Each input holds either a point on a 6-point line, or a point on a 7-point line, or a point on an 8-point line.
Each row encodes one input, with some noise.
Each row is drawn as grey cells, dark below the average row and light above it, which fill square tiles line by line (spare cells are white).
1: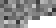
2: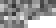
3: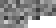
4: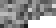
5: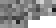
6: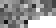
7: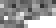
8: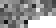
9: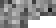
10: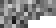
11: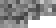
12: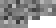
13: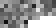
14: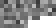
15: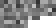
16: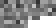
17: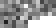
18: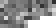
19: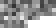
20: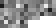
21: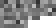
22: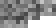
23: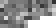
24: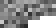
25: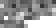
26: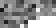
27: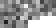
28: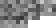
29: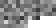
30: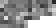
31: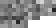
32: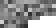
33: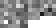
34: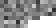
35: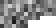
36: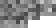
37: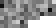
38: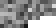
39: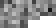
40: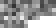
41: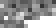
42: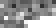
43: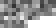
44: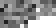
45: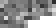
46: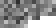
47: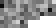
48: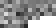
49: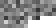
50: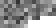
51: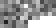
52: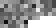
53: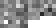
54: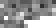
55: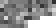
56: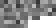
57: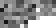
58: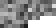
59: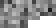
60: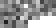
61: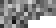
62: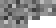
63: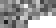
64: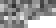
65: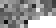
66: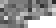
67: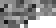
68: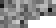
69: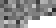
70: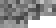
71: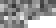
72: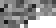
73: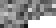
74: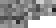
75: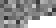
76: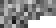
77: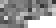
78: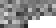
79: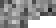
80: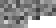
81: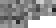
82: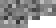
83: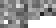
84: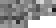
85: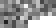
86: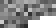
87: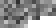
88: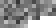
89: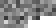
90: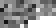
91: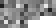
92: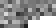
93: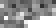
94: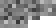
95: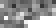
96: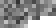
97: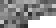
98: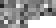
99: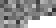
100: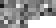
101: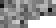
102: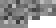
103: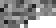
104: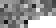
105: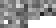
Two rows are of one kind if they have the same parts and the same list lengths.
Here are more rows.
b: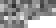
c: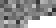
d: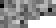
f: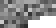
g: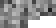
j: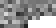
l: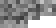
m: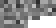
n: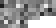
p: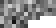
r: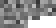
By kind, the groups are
b
c, l, m, r
d, f, g, j, n, p

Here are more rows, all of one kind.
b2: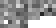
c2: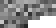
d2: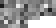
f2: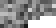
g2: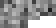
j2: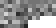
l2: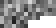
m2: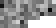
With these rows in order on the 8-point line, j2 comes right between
b2 and f2.
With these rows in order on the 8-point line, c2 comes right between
f2 and l2.
